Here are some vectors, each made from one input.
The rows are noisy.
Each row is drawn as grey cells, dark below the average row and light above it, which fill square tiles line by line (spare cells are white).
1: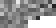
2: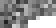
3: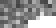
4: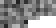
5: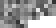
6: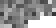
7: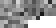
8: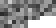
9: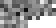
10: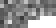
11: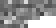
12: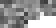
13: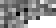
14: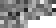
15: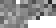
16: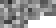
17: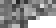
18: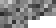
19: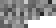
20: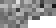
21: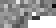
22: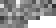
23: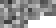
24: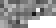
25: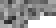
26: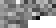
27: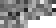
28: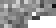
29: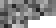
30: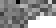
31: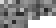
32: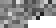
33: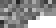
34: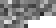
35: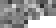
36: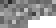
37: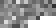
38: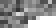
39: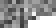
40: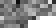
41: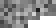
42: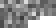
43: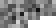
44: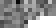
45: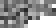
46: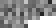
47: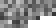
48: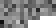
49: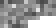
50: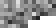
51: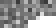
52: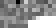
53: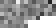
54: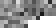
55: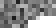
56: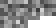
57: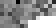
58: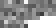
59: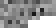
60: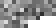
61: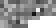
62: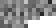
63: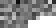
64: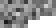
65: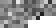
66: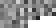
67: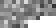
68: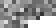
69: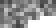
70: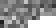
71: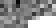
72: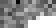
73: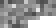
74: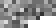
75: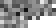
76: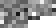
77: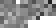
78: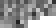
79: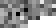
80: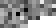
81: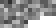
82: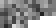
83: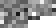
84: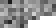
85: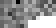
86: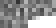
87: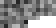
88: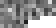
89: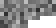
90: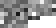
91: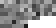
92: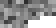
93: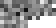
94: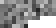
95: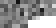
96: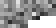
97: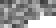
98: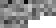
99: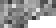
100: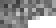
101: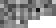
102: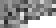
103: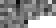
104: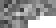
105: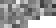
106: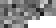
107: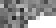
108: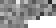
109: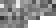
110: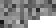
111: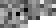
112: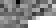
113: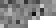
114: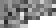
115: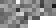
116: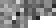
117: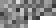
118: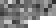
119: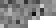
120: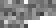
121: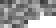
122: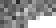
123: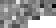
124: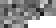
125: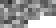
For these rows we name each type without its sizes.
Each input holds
a label, together with either a fixed value, or five true/false values.
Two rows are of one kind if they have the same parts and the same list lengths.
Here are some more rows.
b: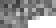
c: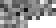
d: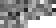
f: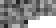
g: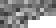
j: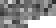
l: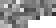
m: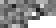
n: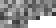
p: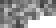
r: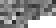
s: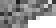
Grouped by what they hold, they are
b, f, g, j, l, m, n, p, r, s
c, d

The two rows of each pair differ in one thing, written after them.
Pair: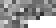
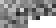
the label
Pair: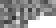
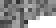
the label
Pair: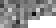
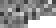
the label
